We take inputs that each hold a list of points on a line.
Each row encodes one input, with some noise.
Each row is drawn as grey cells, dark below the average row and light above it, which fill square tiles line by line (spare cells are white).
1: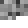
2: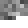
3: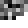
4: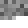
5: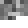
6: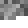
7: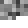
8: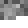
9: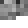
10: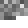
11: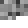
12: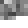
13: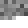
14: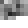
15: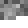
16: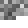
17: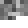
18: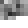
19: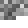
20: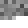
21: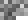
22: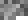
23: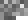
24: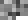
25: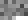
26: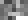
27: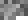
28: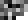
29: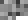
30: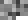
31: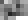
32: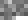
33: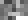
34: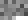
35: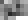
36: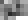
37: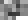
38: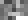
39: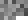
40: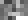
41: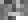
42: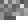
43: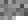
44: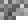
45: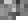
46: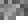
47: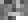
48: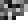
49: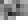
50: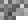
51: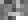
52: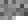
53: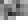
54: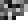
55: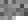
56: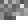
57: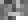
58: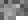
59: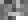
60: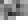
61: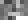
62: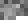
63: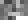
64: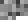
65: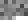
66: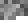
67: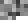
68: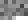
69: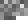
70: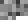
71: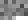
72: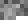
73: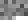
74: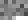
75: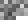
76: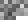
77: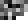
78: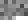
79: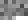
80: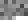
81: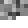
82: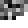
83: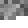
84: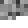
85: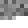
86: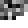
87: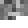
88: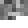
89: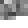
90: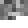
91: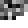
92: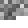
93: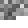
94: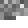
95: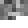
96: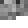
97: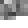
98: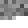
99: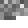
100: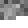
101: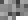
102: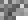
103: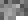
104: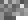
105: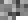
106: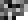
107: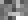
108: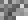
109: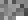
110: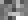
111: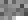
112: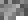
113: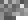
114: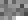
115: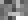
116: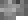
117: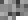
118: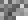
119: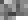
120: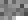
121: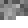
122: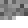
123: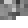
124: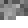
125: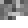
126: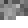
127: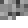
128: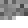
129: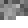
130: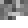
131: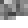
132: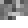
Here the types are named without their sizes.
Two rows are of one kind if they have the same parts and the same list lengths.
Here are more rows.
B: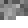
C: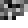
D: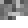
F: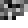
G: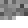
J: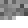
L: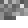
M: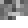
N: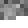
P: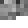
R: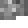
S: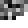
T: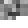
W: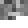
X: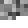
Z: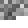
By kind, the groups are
B, G, J, N, P, R, T, X
C, F, S
D, L, M, W, Z

